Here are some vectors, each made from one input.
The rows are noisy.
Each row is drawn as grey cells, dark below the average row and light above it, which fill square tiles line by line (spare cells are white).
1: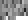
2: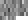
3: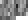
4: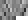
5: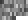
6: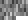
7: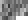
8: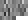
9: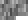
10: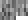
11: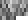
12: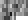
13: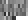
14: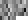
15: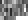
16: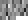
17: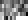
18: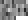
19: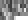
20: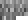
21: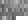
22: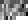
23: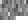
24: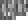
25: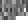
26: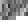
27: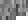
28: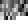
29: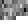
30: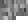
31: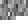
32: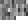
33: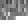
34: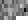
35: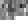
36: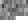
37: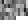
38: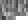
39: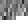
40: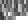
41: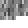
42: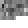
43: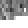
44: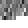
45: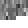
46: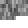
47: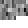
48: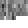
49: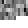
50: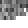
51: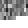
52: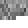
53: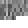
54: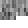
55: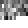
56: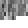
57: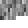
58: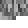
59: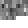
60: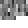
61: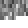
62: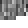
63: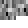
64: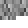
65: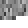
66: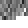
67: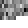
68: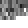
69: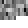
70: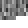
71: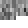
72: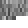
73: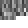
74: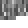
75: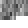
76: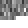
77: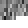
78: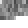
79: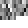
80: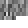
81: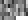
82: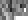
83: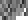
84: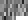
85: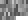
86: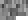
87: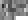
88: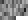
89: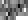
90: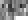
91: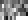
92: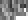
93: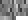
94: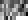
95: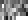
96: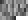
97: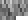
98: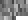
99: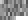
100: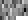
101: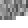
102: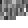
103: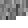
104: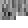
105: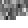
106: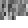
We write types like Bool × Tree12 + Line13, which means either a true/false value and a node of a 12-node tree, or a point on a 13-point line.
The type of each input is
List3(Line4).
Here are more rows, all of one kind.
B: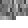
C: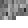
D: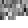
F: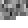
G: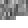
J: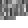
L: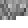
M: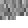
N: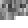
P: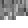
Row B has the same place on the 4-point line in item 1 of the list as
C, D and P.
